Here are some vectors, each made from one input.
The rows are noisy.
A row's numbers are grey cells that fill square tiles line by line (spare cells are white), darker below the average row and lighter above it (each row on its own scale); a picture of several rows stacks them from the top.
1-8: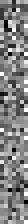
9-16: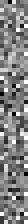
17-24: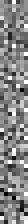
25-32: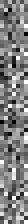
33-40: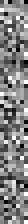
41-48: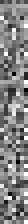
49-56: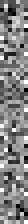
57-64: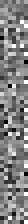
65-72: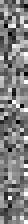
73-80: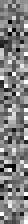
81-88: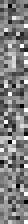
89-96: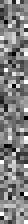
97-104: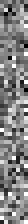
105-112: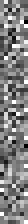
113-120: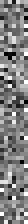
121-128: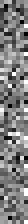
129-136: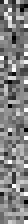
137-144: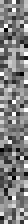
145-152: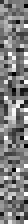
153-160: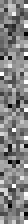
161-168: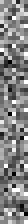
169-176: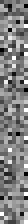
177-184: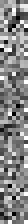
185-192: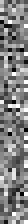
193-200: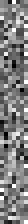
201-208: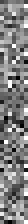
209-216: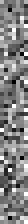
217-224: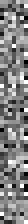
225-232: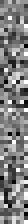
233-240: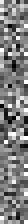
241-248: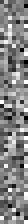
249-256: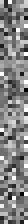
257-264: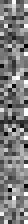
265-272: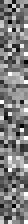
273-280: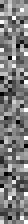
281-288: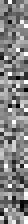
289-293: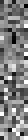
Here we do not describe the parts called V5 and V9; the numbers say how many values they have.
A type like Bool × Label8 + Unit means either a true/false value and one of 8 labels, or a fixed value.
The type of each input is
Bool × Bool × Bool × Bool × V9 + List2(Line6) + V5 × V5.
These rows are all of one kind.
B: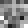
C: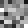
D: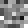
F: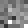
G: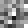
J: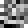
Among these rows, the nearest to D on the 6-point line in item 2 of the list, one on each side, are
C and G.
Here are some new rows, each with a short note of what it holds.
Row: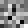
two values of V5
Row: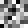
two values of V5
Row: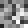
two values of V5
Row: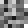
a list of one item
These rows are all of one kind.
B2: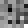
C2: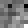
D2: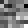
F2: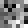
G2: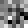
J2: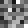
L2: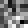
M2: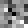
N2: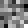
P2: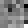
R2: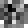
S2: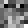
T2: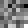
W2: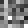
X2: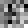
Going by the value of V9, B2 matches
C2, P2, T2 and X2.
